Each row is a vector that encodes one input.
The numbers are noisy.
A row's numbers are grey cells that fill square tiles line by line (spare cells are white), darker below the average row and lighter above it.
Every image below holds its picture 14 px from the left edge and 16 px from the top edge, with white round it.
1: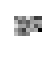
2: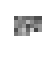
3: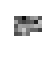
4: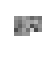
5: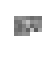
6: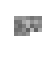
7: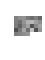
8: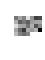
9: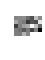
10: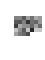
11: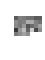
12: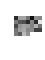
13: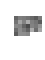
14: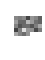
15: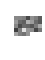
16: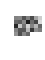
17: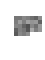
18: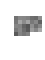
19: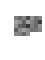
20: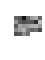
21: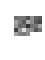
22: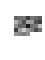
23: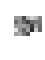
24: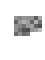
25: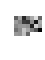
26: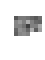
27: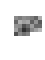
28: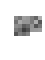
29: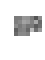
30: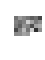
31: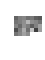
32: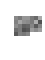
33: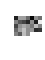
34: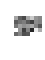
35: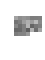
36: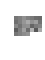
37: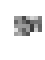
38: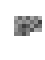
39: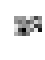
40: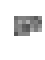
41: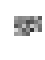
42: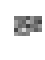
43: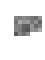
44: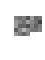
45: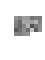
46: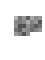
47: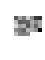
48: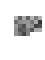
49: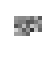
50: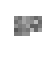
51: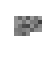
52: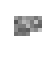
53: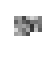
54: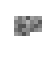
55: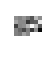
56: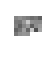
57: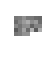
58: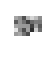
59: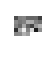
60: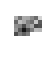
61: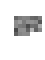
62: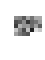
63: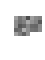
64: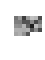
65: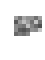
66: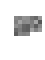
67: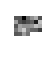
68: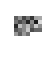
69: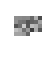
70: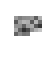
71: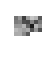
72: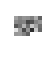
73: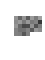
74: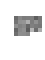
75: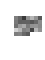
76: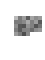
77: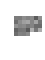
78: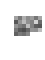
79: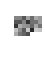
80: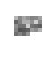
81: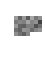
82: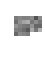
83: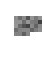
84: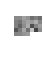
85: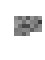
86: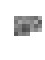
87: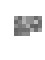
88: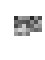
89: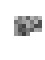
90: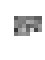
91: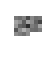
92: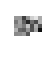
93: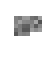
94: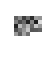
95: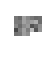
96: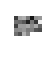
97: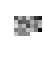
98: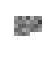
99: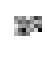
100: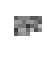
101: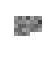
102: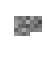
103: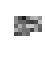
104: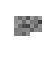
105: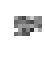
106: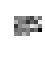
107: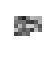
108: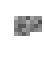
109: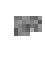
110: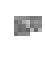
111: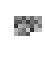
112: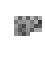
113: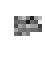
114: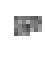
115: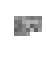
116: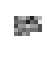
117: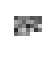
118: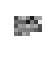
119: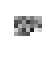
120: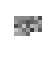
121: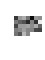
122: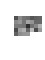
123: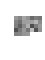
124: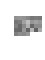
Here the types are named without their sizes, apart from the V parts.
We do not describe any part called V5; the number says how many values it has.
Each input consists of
either a true/false value and a value of V5, or a list of points on a line.
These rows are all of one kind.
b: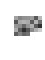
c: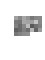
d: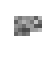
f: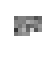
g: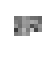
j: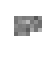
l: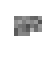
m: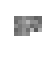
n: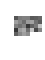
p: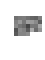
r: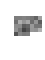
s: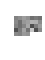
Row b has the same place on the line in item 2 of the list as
j, m and r.
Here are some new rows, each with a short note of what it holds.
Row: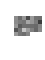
a list of one item
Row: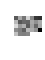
the empty list
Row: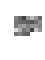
a true/false value and a value of V5
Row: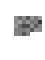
a list of one item
